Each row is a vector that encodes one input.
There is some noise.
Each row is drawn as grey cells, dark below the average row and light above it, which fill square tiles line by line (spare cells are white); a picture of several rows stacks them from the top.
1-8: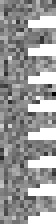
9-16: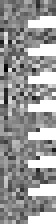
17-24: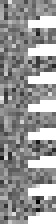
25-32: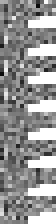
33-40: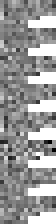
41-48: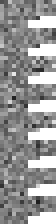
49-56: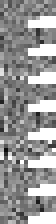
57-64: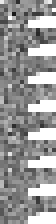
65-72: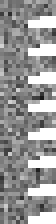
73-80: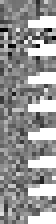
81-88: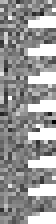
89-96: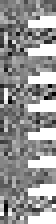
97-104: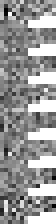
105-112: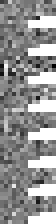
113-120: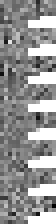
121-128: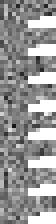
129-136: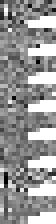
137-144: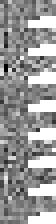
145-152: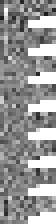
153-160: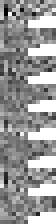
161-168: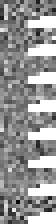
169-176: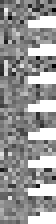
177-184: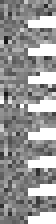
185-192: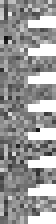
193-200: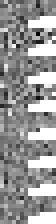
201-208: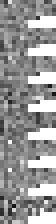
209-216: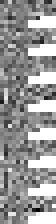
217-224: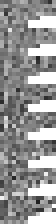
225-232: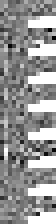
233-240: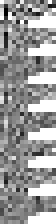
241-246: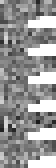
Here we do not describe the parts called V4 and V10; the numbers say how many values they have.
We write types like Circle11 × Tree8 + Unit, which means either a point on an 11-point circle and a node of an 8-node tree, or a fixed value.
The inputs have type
List3(Line5) + V4 × V10.
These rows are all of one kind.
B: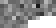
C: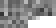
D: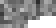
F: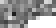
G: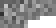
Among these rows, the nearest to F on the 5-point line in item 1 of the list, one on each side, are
D and G.
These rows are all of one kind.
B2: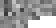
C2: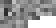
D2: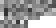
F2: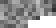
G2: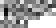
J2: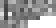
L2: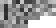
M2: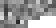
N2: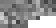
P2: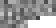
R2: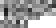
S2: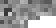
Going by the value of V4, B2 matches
C2 and S2.
